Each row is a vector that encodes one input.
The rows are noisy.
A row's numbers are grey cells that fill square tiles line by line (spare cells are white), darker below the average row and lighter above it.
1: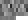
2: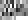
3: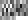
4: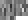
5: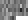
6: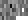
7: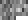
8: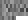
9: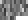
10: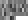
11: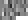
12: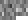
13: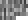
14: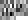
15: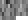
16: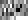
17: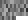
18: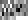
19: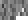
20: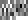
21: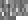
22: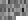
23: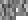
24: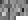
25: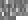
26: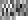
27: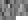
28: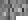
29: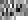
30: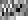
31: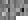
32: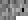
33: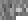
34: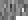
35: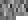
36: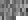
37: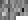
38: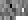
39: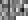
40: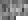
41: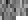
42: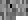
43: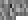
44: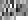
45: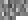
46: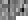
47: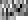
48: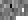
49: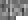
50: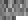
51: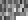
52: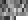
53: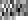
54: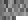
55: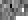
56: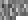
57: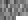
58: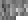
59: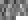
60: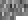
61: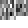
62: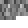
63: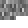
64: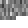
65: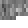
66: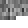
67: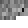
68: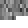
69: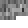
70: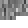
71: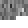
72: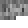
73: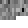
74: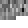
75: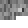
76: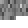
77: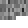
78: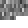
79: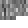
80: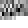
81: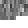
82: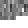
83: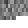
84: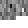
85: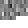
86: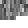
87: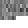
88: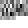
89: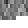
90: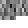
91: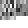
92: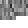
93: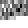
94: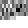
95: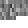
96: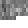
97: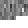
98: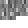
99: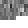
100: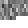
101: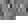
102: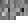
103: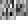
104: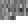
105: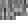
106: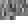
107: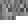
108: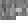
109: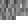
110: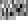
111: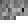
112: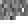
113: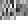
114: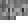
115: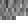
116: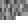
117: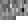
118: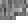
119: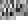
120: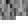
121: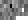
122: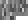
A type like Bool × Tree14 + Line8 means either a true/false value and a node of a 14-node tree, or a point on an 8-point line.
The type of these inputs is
Bool × Bool × Bool × Bool × Line5 + Line4 × Line4 × Line4.
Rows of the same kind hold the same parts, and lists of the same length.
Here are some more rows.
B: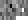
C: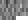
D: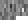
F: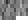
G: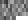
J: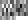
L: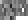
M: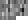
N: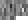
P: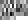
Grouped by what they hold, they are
B, C, D, F, G, L, M, N
J, P

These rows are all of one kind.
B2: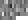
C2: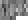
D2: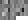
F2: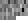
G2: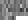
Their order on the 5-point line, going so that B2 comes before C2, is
B2, D2, F2, G2, C2.
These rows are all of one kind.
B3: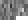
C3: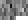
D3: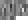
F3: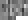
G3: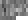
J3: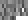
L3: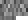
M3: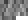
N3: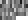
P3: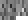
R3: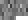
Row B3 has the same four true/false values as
C3 and P3.
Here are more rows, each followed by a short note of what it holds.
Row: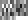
a point on each of three 4-point lines
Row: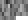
a point on a 5-point line and four true/false values
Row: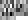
a point on each of three 4-point lines
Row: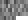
a point on a 5-point line and four true/false values
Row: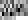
a point on each of three 4-point lines
